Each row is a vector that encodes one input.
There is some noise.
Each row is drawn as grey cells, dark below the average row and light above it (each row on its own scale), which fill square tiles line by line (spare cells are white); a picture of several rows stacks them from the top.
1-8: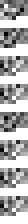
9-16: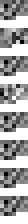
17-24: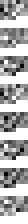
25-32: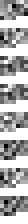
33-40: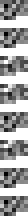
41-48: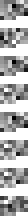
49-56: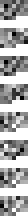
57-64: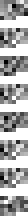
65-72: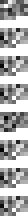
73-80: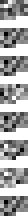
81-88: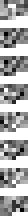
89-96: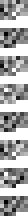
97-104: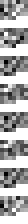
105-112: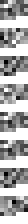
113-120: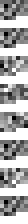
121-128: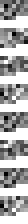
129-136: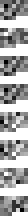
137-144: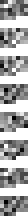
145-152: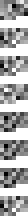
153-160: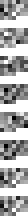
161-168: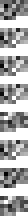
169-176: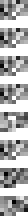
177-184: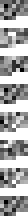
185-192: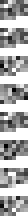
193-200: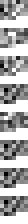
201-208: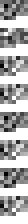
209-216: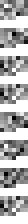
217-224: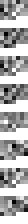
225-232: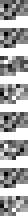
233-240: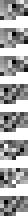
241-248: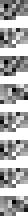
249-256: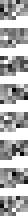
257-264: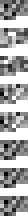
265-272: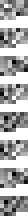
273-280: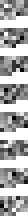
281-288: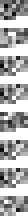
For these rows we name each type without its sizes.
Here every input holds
a label.
